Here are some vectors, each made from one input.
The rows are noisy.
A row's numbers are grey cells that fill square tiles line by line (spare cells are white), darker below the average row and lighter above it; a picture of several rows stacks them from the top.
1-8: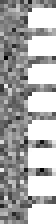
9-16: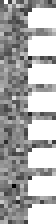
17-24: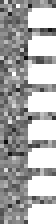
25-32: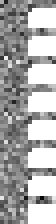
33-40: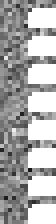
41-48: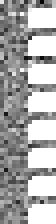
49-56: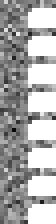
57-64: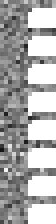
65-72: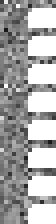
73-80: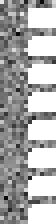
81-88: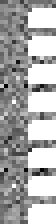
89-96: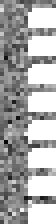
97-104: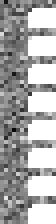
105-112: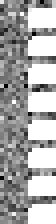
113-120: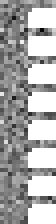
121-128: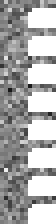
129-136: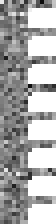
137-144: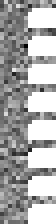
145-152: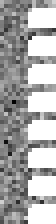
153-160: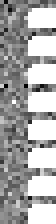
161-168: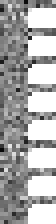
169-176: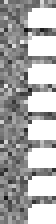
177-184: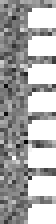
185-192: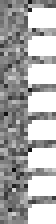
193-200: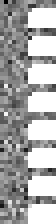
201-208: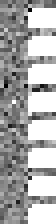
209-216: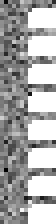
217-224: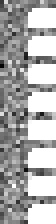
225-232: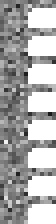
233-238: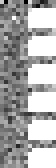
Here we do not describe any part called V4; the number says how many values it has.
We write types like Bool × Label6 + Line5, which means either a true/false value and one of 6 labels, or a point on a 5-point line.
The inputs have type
Label5 × List2(Label10 × V4).
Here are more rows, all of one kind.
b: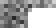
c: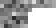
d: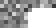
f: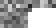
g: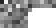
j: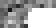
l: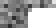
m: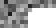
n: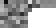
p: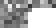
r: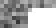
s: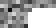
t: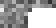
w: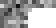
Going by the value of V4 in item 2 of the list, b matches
j, l and r.
